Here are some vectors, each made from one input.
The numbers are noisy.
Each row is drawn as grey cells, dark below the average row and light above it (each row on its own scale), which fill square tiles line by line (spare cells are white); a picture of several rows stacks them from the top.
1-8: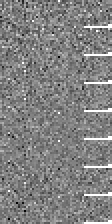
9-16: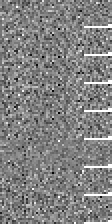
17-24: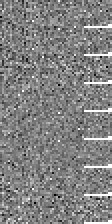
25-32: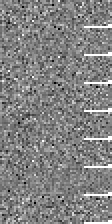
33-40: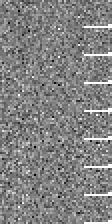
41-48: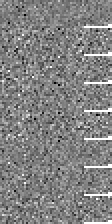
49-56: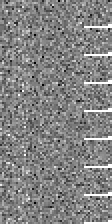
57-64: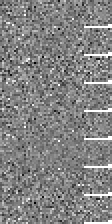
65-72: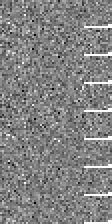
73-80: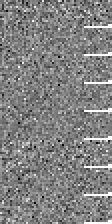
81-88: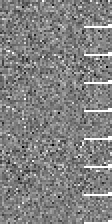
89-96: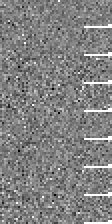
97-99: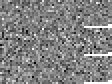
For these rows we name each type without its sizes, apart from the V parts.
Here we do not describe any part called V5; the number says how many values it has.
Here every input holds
a point on a line and a true/false value, together with either a point on a line, or a value of V5.
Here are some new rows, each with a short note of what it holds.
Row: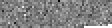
a point on each of two lines and a true/false value
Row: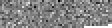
a point on each of two lines and a true/false value
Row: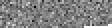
a point on each of two lines and a true/false value
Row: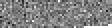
a point on a line, a true/false value and a value of V5
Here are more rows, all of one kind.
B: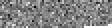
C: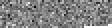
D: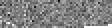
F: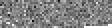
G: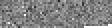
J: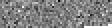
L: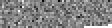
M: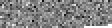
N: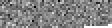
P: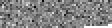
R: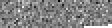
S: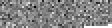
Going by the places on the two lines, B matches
C, D and N.
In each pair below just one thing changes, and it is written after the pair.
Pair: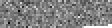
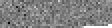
the true/false value
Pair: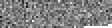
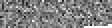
the true/false value
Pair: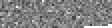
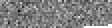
the value of V5
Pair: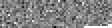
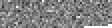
the true/false value
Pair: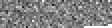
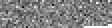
the place on the line
